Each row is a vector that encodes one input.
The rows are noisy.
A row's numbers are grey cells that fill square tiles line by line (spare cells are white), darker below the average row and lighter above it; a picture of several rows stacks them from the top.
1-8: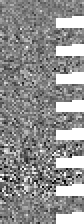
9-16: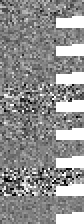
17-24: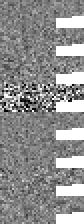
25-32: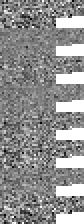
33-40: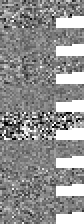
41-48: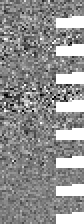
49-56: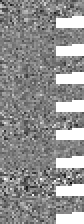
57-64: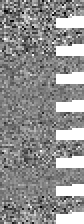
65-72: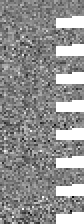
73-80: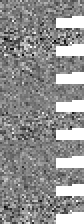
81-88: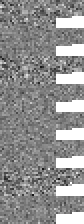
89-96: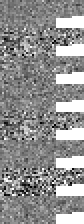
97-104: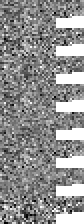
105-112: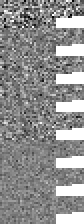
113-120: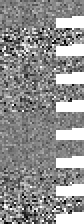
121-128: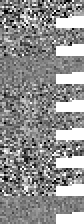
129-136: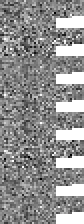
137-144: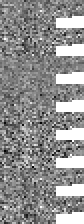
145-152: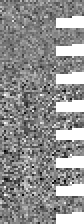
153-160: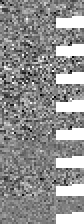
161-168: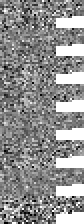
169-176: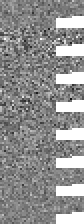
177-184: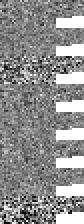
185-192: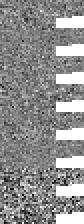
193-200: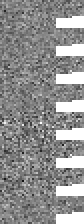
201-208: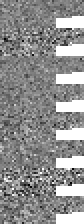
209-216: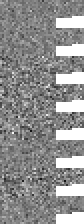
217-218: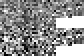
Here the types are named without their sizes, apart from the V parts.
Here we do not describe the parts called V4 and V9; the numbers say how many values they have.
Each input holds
a true/false value, together with either a point on a line and a value of V4, or a value of V9.
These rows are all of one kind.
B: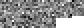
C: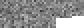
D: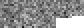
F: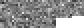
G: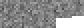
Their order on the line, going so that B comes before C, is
F, B, G, D, C.
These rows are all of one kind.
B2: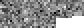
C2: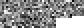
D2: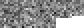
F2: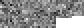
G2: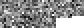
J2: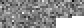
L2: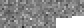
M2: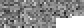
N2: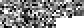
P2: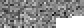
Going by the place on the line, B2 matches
C2, M2 and P2.
